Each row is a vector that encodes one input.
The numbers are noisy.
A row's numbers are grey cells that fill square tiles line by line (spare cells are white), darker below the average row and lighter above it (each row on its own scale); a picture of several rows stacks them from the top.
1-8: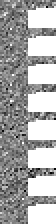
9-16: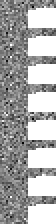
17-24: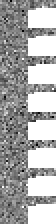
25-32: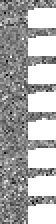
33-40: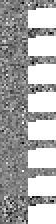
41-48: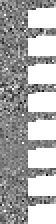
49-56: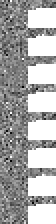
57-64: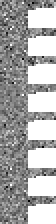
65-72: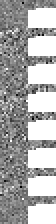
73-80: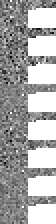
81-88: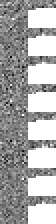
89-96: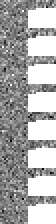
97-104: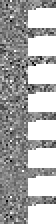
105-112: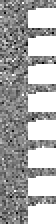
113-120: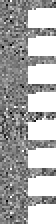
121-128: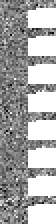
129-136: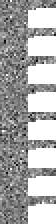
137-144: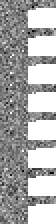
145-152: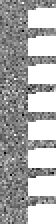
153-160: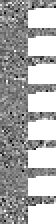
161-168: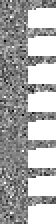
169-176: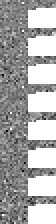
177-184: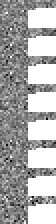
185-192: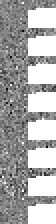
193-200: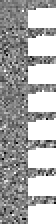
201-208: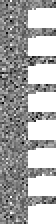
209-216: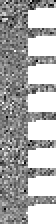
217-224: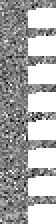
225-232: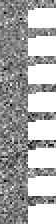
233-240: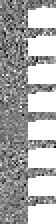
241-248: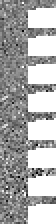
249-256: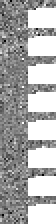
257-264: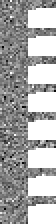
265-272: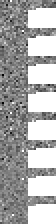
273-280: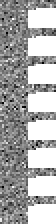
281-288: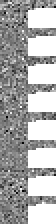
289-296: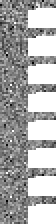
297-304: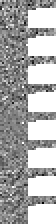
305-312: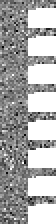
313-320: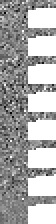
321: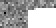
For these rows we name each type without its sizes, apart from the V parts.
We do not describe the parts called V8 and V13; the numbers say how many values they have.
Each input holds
either two labels, four true/false values and a value of V13, or two values of V8.
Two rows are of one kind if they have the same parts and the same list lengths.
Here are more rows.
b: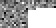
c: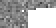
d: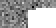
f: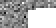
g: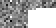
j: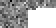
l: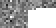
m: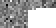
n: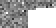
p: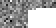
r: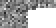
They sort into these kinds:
b, c, d, f, j, n, r
g, l, m, p

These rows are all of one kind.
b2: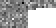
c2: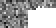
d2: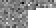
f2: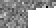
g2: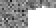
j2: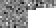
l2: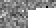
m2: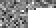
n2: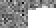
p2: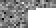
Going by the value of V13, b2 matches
d2 and j2.
